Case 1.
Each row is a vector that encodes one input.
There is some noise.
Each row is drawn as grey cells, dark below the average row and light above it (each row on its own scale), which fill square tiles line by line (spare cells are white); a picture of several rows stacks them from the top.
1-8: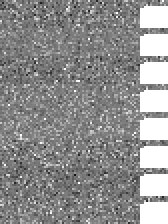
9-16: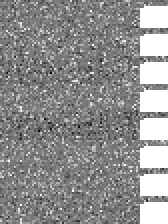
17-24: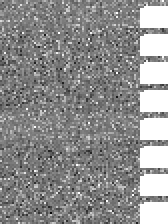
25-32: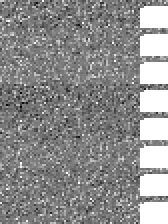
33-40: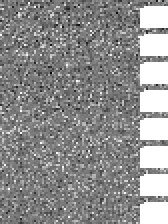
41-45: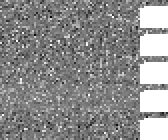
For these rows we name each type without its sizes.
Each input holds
a point on a line.
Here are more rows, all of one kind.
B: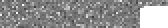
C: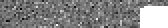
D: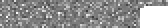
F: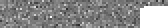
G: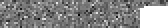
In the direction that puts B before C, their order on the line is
F, D, B, C, G.
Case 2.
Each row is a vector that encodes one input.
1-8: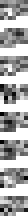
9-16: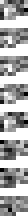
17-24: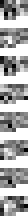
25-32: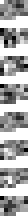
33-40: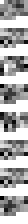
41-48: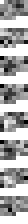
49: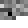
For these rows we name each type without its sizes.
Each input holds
a point on a line.
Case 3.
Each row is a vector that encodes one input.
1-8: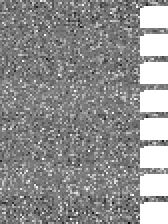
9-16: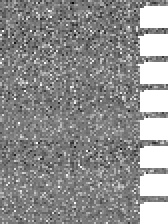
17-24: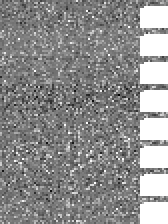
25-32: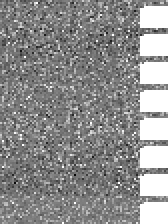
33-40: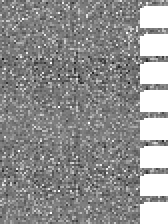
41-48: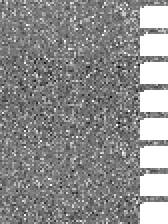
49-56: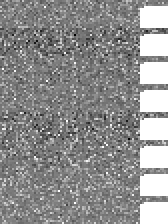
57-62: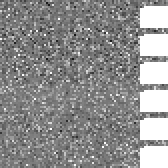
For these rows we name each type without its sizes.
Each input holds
a point on a line.
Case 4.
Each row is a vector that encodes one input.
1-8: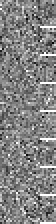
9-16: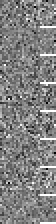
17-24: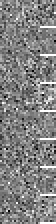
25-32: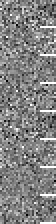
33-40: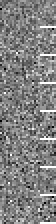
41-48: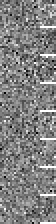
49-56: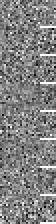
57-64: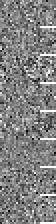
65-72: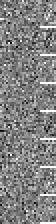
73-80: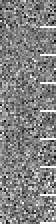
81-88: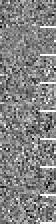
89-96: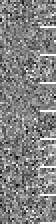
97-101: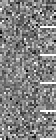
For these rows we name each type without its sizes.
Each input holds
either a fixed value, or three true/false values.
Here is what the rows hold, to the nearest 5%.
About 5% of them hold a fixed value. The rest hold three true/false values.
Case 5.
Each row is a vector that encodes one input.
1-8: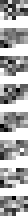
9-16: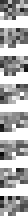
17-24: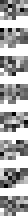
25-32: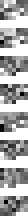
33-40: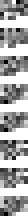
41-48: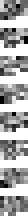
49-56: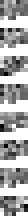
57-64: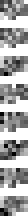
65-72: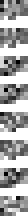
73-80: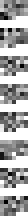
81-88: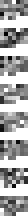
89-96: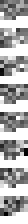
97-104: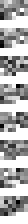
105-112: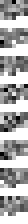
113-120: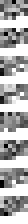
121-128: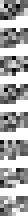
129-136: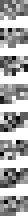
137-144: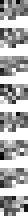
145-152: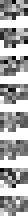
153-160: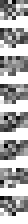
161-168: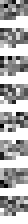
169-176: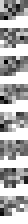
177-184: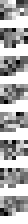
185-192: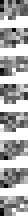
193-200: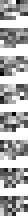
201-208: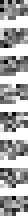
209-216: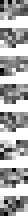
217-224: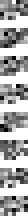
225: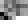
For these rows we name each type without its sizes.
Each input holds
a point on a circle.
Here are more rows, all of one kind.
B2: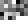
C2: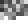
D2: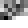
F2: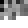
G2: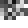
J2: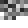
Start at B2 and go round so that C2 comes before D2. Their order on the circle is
B2, F2, C2, J2, G2, D2.
